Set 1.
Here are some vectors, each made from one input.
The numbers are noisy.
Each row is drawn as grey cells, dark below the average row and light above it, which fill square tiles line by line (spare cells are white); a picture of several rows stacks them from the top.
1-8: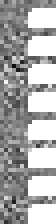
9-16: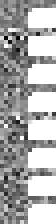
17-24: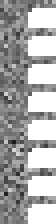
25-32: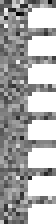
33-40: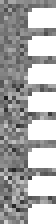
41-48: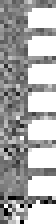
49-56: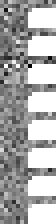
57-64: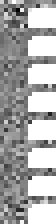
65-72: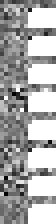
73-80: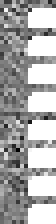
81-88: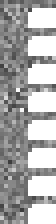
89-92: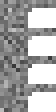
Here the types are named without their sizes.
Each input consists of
three true/false values, together with either a point on a circle, or a fixed value.
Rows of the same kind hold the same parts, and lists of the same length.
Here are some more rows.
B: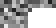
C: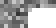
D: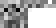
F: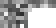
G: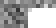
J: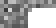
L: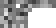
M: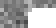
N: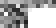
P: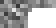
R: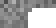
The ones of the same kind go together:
B, C, J, R
D, F, G, L, M, N, P

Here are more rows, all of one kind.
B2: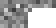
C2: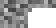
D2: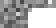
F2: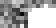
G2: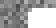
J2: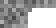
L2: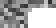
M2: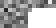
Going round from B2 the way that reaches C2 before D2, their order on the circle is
B2, C2, L2, G2, F2, J2, M2, D2.
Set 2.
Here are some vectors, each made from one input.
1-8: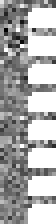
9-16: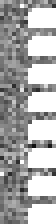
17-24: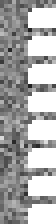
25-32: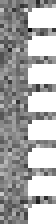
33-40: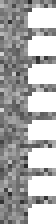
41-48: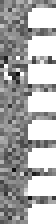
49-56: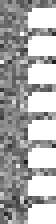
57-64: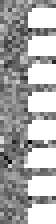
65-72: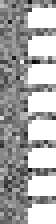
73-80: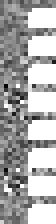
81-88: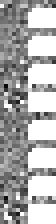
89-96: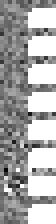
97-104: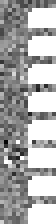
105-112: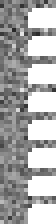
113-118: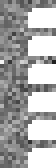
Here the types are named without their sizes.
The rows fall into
3 kinds.
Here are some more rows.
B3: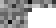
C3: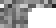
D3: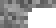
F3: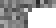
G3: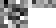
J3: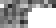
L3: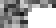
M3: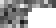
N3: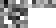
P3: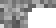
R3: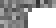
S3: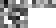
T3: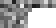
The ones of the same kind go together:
B3, C3, D3, J3, M3, P3
F3, L3, R3, T3
G3, N3, S3

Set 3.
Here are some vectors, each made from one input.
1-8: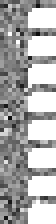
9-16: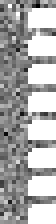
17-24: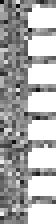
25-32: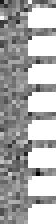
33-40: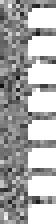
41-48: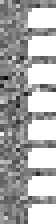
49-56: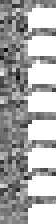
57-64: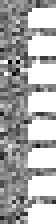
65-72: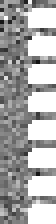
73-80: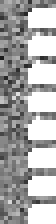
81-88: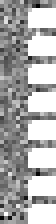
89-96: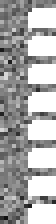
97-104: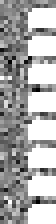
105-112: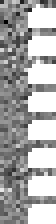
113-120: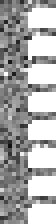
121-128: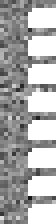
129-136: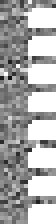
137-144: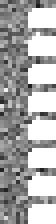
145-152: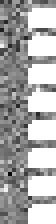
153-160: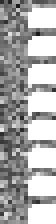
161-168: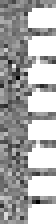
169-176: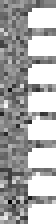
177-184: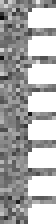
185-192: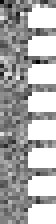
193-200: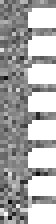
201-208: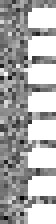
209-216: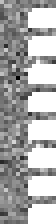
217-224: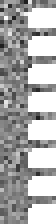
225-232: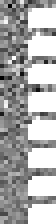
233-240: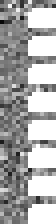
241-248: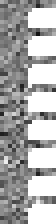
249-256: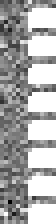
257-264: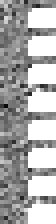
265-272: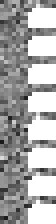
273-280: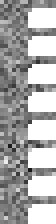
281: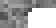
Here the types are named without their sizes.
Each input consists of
a true/false value, together with either a point on a circle, or a fixed value.
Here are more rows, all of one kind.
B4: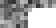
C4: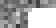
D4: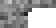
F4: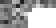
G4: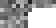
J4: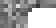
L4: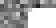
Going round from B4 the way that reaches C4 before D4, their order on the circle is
B4, F4, C4, L4, D4, J4, G4.
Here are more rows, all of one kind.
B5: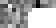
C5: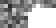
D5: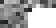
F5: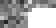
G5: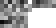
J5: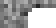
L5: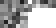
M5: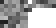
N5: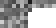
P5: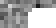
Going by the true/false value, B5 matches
J5, N5 and P5.
